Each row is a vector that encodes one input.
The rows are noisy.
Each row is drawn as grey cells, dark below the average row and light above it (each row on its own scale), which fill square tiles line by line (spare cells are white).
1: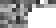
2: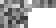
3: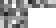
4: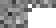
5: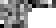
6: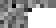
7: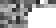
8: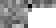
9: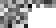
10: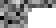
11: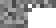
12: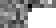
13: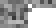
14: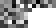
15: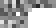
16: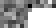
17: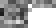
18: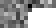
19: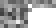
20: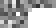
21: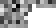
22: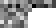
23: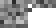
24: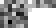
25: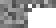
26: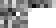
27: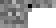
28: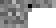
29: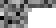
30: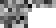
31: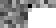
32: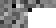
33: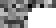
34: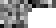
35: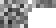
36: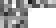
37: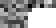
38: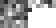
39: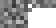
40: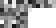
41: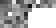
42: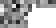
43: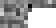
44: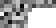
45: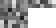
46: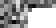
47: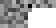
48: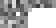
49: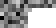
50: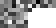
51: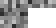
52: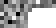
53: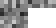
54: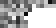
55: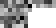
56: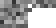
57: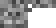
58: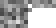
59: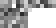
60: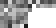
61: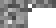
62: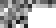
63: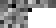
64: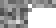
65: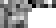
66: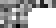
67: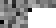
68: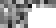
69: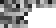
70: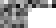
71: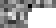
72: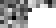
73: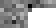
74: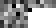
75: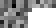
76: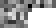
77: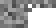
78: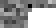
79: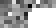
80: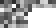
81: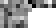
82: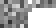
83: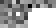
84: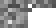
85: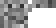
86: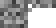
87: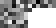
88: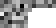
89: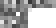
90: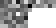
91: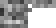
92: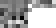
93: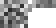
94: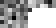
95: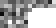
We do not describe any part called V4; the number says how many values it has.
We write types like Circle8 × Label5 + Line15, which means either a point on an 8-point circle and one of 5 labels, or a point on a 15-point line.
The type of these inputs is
(Bool × Bool × Bool + V4) × Label9.
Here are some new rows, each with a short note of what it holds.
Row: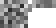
one of 9 labels and a value of V4
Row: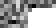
one of 9 labels and a value of V4
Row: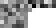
one of 9 labels and three true/false values
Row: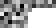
one of 9 labels and a value of V4
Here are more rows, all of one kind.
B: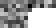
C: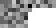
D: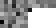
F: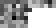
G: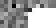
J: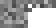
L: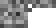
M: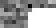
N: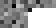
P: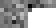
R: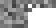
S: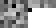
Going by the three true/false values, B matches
M and P.
